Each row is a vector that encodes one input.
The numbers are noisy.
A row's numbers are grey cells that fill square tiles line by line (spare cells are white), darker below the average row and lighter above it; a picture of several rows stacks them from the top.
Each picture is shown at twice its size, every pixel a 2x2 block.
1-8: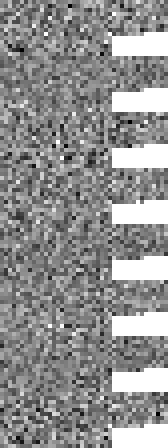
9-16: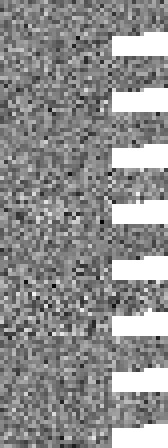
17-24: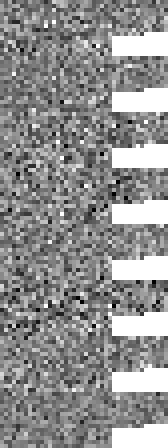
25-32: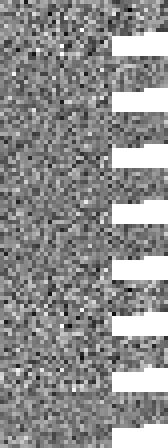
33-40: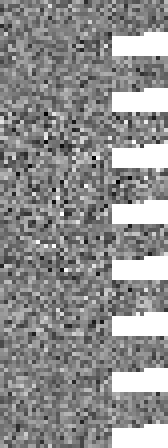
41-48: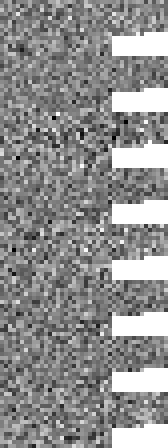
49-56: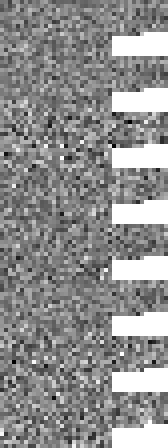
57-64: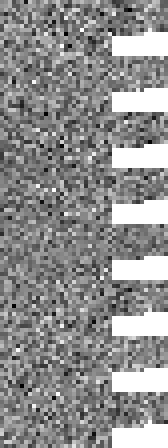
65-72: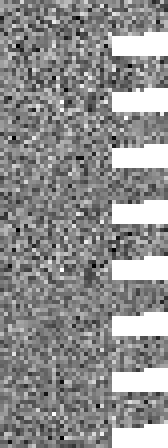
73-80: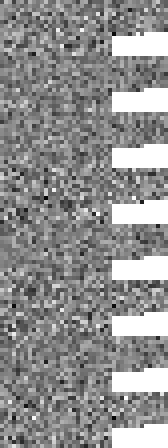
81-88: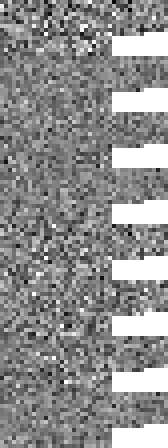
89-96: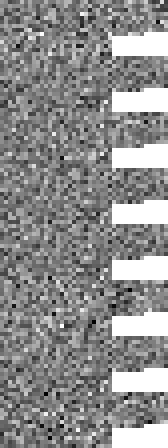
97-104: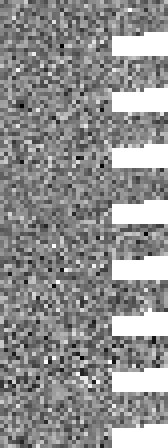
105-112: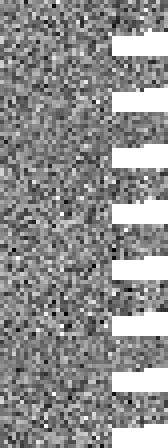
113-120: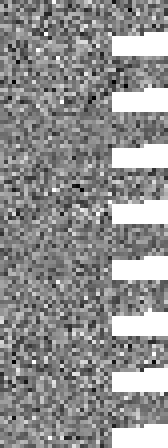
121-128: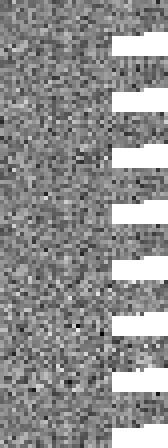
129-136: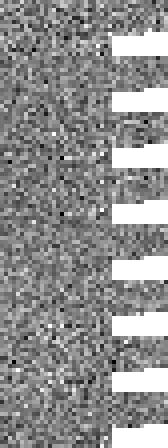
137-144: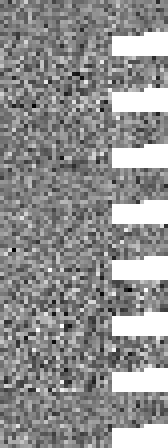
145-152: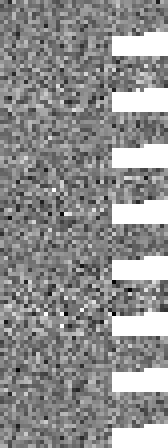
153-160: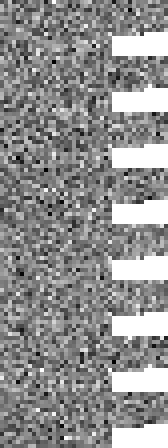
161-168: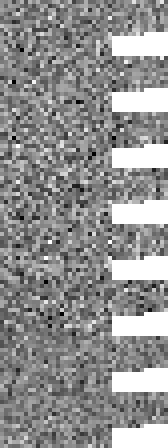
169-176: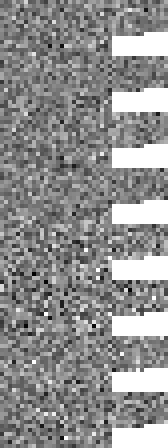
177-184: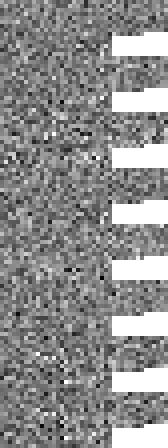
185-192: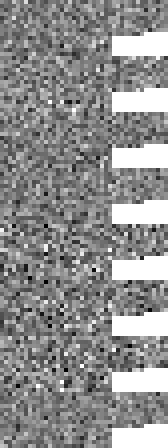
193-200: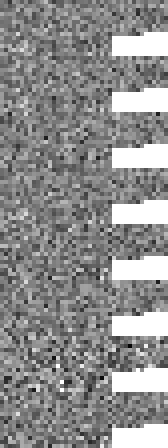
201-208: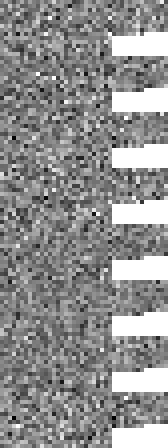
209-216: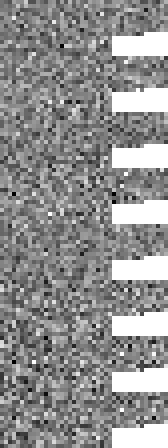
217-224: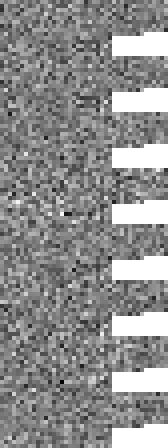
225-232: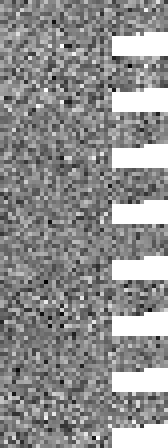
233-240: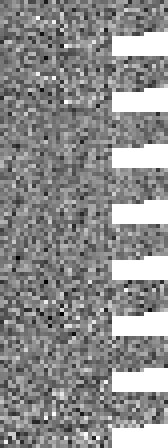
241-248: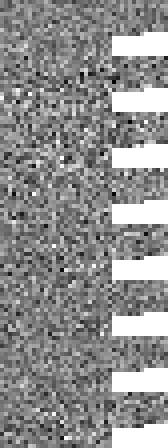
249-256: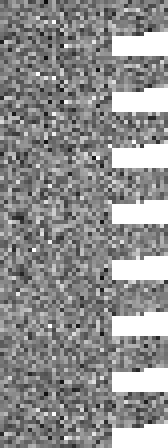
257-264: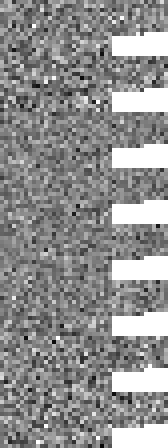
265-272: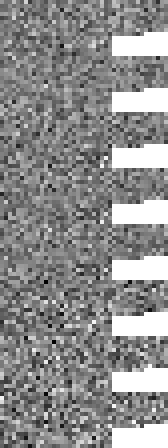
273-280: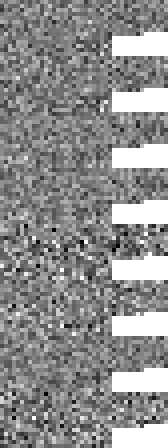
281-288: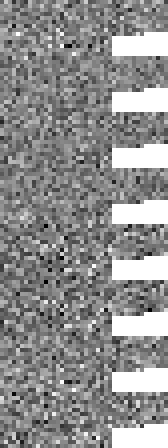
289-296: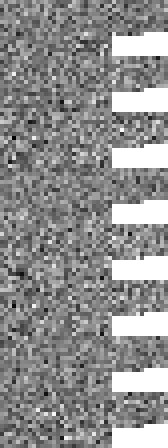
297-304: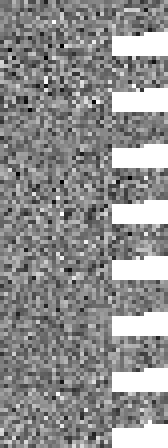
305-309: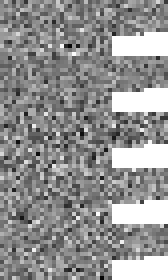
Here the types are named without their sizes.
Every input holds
a point on a line, together with either a fixed value, or a node of a tree.
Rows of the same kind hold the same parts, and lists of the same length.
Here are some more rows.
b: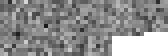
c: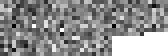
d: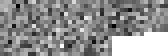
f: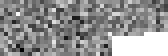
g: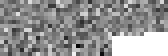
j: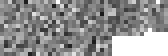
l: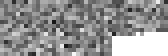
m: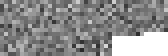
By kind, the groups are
b, m
c, d, f, g, j, l

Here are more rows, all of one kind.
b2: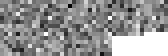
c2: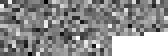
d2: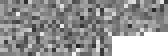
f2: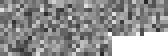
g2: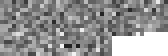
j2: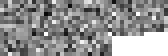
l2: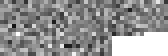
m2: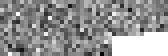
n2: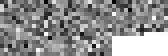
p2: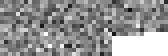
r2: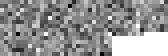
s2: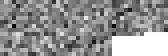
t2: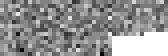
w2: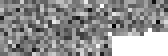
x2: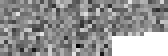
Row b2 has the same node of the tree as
m2, n2, p2 and r2.
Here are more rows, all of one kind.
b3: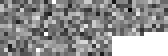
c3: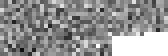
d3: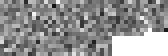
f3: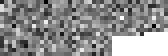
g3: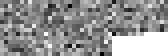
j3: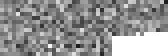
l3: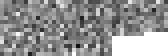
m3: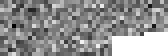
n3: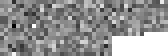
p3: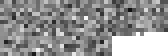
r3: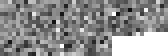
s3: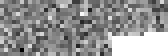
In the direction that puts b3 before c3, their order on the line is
f3, b3, m3, c3, n3, s3, g3, j3, l3, p3, d3, r3.
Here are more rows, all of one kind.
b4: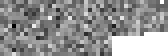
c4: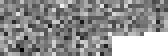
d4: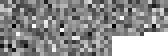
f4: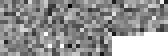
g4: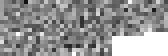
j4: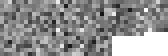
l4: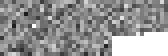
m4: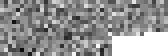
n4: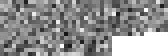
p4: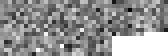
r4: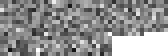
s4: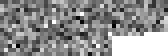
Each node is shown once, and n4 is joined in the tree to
j4 and m4.
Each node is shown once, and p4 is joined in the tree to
f4 and r4.
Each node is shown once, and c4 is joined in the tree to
g4 and s4.
